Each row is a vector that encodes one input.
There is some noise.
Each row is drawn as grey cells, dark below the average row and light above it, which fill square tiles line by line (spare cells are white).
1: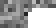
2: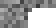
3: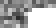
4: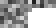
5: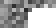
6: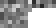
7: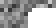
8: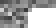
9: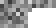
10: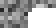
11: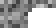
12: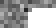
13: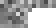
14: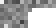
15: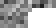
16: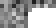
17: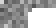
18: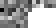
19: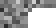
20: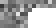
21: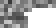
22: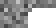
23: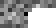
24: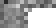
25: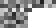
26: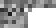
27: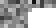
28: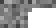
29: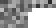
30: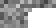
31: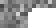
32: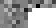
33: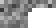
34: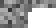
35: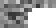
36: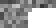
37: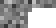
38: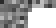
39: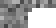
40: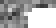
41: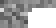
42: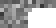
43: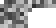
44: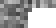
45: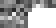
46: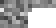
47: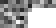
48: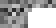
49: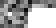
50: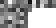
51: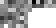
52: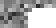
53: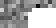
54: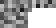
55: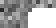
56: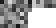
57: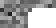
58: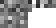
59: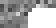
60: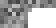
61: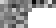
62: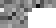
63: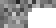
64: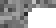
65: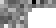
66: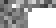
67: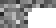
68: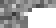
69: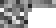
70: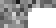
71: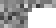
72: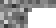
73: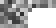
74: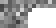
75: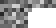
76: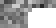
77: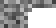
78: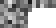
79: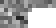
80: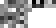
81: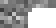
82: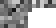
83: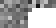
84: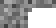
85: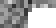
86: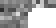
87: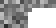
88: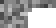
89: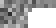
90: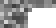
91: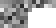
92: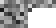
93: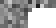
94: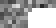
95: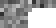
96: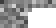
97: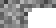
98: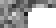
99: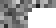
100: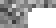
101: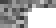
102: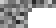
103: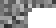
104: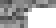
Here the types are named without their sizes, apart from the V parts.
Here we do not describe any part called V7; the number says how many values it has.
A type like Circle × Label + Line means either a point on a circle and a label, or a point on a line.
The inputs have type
Bool × (Circle + V7).
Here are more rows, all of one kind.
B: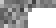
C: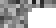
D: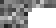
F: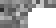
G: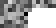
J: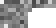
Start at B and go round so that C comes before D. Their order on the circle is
B, C, D, G, F, J.
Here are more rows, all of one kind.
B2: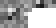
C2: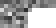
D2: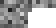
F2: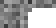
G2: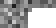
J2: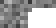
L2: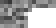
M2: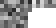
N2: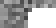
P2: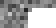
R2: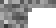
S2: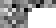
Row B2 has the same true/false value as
C2 and L2.
